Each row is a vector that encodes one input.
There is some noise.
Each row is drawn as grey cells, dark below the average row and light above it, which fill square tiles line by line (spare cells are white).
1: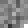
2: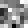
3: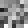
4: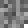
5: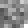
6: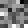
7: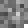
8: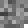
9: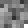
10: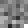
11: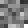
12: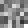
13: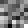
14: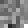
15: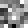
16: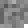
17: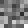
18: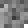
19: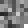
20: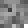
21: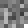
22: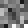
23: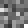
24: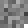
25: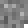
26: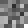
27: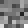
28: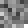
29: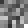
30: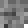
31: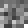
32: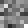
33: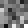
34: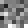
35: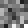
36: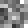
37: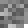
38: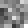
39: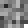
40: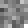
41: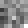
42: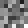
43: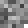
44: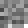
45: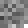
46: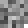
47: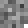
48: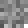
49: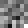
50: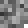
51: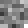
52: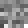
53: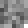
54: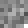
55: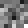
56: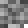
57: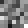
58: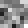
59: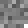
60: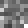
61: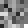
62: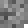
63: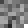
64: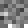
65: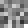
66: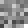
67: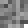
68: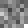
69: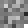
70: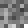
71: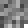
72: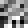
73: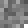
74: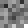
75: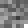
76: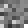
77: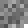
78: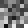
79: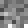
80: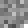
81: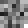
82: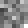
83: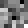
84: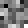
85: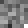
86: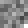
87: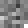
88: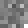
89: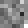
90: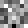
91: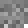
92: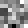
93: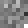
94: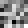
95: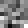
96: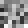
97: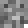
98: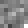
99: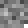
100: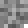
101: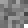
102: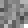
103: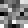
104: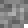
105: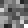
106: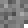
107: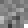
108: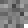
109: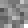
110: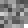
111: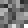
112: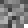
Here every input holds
either a node of an 8-node tree, or a node of a 10-node tree, or three true/false values.
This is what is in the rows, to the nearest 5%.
About 30% of them hold a node of an 8-node tree. About 40% of them hold a node of a 10-node tree. The rest hold three true/false values.
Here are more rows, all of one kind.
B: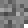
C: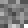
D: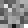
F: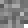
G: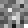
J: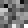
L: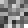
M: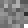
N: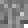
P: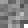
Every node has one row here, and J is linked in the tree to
B and G.
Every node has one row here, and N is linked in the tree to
F and P.
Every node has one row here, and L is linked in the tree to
C and M.
